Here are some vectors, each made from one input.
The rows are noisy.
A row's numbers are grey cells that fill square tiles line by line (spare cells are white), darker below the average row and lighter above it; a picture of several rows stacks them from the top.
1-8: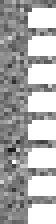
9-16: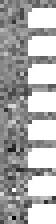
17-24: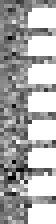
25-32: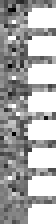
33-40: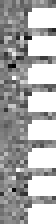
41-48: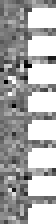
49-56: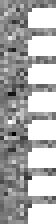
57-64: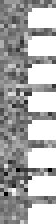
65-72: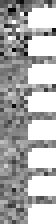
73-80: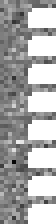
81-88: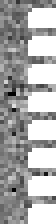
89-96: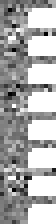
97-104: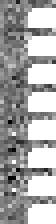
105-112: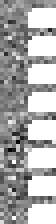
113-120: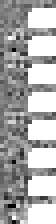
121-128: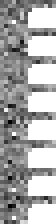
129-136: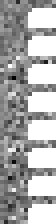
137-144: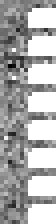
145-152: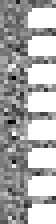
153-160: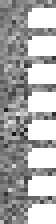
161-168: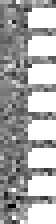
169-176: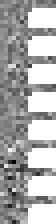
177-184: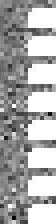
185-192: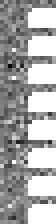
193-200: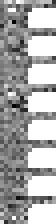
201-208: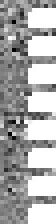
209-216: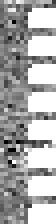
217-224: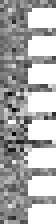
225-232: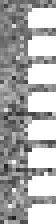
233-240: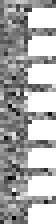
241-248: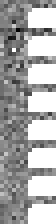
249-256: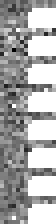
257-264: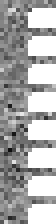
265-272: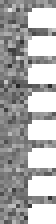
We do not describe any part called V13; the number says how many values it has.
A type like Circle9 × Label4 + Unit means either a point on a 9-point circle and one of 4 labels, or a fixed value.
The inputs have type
Line9 × V13 + Line16.
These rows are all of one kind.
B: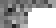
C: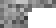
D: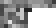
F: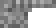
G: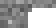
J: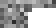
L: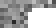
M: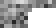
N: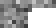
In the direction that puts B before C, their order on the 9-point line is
N, G, F, B, D, L, J, C, M.
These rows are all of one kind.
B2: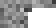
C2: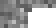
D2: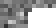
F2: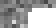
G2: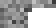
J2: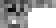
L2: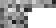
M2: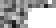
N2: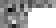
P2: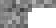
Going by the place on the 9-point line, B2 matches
C2, F2 and L2.
